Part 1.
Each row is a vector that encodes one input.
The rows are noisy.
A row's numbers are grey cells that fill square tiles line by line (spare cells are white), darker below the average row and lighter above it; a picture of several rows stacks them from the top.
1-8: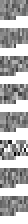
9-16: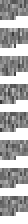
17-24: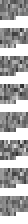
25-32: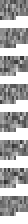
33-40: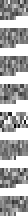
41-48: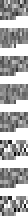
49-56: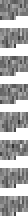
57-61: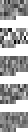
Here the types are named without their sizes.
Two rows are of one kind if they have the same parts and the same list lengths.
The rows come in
3 kinds.
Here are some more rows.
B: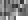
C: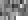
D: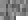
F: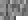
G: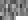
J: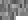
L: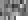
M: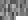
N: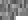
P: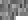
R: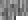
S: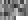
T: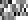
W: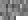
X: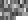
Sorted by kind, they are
B, C, D, F, L, R, S, W
G, J, M, N, P, X
T

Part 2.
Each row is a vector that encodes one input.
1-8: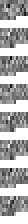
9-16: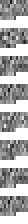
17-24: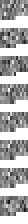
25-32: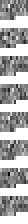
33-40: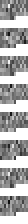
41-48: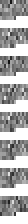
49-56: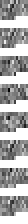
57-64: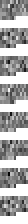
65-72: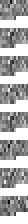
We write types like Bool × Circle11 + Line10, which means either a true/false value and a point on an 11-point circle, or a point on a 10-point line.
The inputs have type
Line6 + Line8.
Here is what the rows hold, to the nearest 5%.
About 45% of them hold a point on a 6-point line. The rest hold a point on an 8-point line.
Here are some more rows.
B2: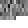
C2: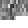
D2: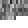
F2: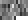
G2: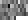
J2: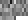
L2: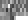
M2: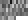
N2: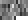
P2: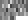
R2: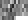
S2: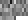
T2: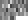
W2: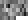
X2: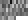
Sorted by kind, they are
B2, D2, F2, G2, J2, M2, N2, S2, W2, X2
C2, L2, P2, R2, T2

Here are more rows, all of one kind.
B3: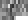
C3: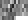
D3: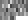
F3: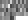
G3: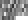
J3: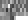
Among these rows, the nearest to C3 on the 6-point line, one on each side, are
B3 and G3.
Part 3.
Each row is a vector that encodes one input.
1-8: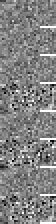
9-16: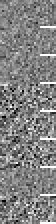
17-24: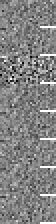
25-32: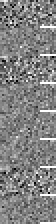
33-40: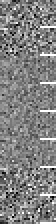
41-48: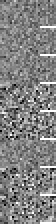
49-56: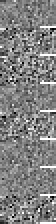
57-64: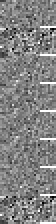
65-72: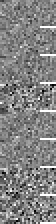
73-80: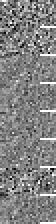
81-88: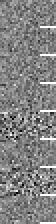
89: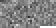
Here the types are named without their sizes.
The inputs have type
Bool × Bool × Bool × Bool + Tree.
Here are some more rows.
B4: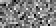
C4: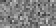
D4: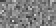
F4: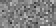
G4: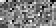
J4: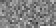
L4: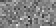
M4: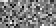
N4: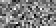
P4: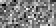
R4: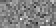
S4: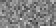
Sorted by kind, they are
B4, G4, M4, N4, P4
C4, D4, F4, J4, L4, R4, S4

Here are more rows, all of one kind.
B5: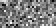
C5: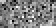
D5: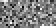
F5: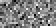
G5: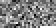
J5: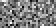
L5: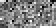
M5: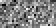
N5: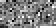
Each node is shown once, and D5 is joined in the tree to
B5 and J5.
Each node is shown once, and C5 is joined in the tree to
L5 and M5.
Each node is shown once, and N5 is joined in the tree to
L5.
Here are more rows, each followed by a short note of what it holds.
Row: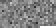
four true/false values
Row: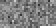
four true/false values
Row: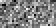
a node of a tree
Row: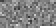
four true/false values
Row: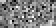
a node of a tree
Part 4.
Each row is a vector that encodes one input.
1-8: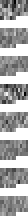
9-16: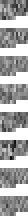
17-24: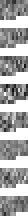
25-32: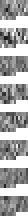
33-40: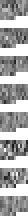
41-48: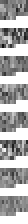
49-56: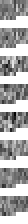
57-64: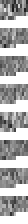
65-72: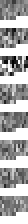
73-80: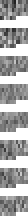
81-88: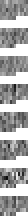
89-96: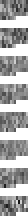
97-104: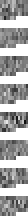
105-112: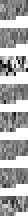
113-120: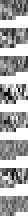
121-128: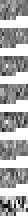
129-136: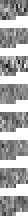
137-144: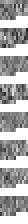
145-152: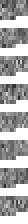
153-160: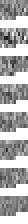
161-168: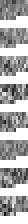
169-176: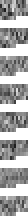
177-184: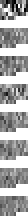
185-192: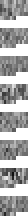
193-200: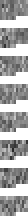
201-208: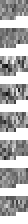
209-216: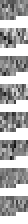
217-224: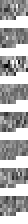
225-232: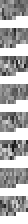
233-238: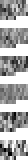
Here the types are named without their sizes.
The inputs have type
(Bool × Bool × Bool + Unit) × Line.
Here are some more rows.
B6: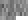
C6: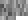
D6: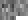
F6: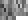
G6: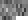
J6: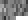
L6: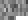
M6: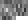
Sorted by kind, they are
B6, C6, D6, F6, G6, M6
J6, L6

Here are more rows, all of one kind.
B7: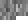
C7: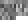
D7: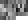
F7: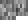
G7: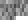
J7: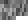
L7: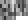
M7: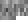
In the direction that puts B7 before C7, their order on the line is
B7, C7, G7, M7, F7, D7, J7, L7.
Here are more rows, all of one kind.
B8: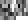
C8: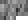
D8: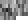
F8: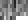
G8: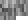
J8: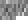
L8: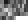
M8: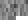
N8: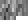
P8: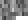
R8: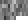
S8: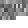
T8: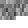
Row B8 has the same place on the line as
L8 and P8.
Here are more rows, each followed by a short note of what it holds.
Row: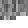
a point on a line and three true/false values
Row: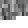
a point on a line and three true/false values
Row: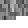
a point on a line and three true/false values
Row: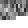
a point on a line
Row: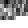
a point on a line and three true/false values
